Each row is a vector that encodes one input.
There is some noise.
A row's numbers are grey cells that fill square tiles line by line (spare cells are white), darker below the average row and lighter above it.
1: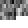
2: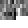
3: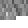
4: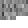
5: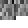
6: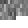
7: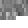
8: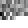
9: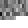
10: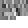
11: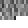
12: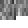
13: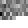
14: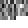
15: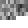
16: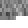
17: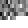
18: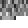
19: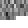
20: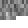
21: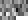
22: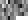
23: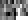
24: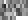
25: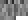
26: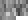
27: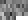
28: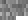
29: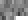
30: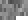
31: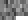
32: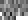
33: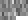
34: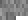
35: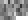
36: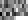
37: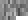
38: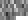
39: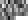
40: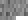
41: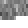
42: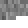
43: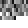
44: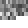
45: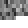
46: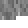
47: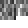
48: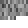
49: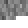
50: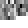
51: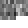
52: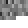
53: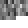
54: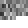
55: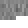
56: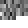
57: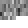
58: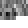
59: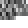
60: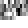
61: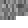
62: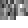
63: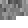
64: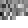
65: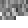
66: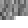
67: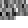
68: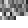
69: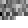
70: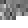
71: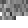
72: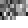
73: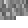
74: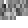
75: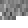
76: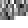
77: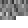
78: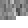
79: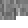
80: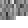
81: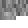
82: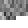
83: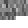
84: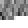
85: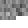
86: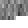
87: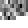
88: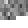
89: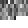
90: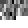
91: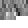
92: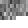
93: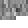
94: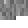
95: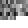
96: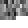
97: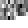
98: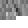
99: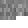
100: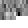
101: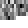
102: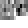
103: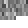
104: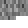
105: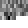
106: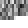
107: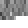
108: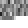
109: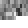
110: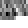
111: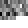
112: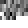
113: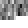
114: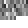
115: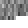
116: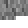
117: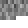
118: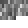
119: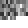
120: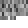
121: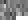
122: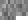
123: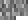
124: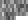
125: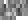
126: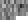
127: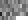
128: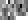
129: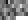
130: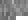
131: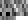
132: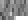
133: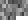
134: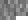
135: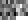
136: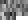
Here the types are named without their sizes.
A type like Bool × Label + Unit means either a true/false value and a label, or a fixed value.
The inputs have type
List(Line).
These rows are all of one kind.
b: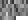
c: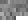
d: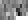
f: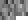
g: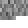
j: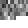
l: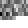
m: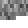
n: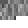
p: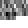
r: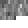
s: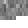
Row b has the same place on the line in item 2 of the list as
c, j, m and p.
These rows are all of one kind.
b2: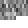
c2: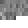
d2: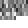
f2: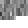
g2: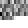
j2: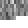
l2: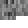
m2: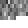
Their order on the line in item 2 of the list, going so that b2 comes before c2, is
d2, b2, l2, f2, m2, c2, g2, j2.
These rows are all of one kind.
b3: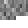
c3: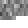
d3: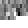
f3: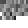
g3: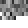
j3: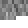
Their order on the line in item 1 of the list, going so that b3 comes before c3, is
b3, c3, f3, g3, j3, d3.
